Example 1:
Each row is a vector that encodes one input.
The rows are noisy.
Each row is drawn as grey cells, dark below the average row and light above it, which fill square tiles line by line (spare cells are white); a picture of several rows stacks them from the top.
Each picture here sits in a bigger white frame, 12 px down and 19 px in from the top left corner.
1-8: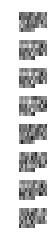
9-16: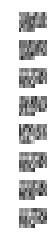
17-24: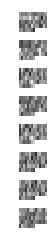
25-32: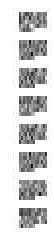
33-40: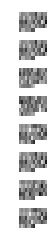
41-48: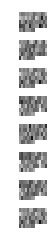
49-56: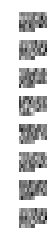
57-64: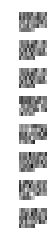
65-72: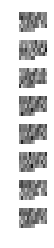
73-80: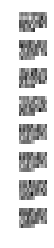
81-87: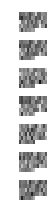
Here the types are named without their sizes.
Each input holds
either a point on a circle, or a node of a tree.
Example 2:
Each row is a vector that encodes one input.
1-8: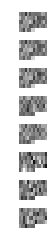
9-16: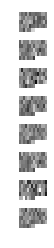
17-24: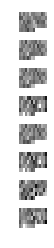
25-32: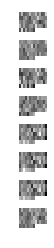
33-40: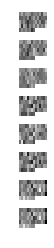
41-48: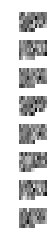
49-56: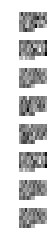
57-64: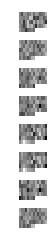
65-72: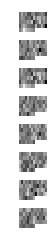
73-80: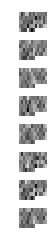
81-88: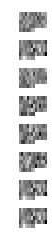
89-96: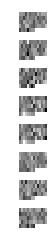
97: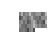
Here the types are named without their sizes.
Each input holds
a point on a line, together with either a fixed value, or a node of a tree.
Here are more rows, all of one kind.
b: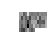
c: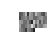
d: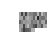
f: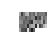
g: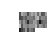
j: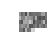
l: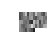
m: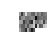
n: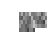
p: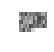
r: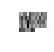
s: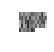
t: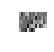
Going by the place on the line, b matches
j, n and p.
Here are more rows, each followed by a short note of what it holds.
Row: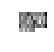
a point on a line
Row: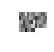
a point on a line and a node of a tree
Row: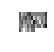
a point on a line
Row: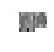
a point on a line and a node of a tree
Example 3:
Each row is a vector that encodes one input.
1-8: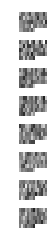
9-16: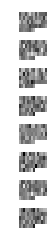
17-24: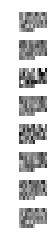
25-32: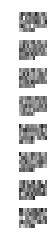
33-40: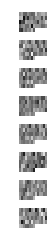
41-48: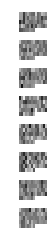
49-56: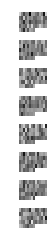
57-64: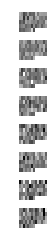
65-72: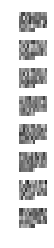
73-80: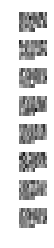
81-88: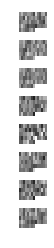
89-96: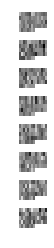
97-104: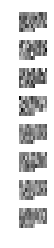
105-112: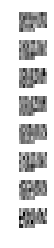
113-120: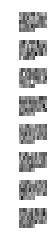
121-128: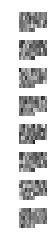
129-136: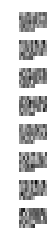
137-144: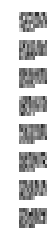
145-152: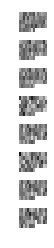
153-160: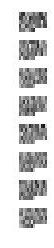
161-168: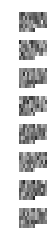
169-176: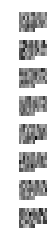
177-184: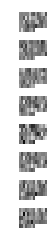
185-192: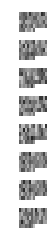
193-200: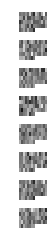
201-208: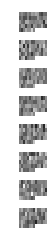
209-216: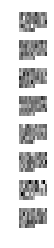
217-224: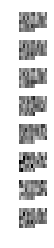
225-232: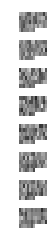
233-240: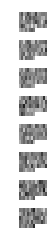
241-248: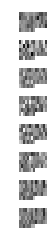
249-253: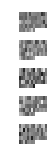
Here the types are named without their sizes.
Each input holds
a label, together with either a point on a circle, or a fixed value.
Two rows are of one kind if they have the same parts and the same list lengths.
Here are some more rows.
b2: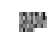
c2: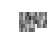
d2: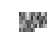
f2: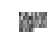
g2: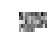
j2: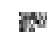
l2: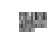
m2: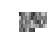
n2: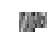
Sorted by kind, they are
b2, d2, f2, g2, l2
c2, j2, m2, n2

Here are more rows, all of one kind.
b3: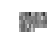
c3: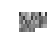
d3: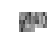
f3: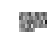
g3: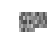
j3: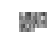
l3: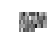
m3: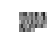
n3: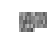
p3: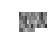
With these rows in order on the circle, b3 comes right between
j3 and m3.
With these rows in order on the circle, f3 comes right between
d3 and m3.
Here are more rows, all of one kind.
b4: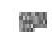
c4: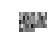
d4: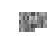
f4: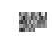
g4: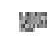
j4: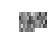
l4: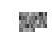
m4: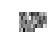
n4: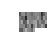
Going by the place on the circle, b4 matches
c4, d4 and n4.
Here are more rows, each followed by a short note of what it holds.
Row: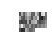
a point on a circle and a label
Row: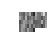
a label
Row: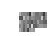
a point on a circle and a label
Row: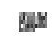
a point on a circle and a label
